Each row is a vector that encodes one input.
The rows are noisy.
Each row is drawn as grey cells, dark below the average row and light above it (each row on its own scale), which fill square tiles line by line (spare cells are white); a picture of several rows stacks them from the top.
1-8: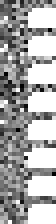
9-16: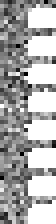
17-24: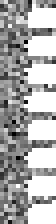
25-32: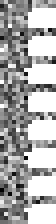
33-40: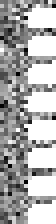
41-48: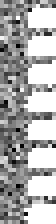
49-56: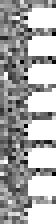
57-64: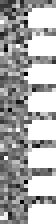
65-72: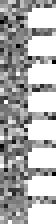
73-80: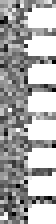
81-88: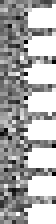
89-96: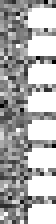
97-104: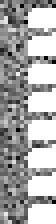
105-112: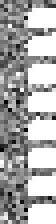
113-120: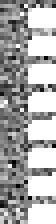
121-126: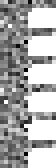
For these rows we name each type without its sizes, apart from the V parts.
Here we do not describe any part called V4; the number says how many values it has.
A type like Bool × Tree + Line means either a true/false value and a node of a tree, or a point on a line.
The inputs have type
List(Bool × V4).
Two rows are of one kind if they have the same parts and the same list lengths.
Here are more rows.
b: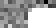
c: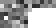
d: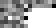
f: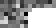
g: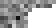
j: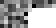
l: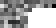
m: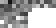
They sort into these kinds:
b, d, f, l, m
c
g, j

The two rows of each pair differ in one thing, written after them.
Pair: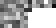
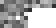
the true/false value in item 2 of the list
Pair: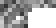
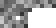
the true/false value in item 1 of the list
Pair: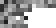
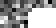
the true/false value in item 1 of the list
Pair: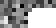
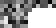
the true/false value in item 2 of the list
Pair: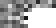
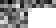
the true/false value in item 1 of the list
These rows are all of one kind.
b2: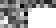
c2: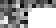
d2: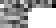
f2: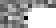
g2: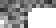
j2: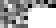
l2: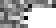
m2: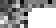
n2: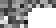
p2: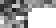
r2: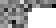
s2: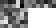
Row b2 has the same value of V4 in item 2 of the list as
d2, g2 and n2.
